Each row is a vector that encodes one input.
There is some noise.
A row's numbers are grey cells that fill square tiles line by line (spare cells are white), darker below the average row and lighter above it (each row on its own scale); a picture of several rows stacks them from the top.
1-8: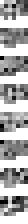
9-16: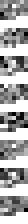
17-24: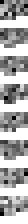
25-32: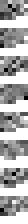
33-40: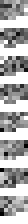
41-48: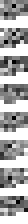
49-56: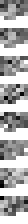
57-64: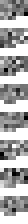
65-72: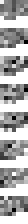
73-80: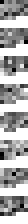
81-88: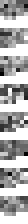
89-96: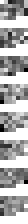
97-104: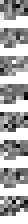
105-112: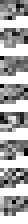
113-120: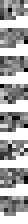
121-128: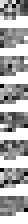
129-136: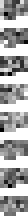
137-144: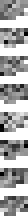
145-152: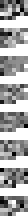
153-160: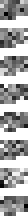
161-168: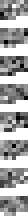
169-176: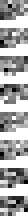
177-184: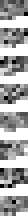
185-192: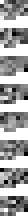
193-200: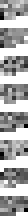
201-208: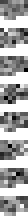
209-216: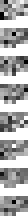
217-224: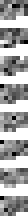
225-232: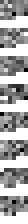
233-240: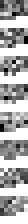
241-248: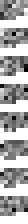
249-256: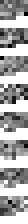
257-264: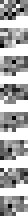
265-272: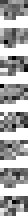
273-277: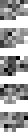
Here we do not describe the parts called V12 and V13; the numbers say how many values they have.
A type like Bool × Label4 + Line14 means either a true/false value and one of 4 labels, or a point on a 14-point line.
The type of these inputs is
Bool × (Tree9 + V12) + V13.
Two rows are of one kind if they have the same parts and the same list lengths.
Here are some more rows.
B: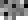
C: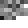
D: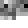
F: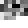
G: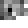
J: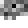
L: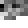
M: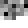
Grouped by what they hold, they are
B, D, J, M
C, G
F, L

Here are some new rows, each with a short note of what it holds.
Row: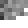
a value of V13
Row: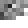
a value of V13
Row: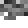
a true/false value and a value of V12
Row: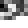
a true/false value and a value of V12
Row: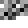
a node of a 9-node tree and a true/false value
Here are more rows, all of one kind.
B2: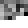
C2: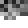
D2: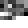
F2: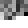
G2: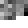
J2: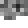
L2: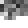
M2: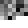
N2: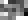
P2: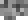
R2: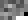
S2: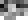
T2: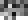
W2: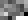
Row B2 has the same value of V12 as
F2, J2, M2 and P2.
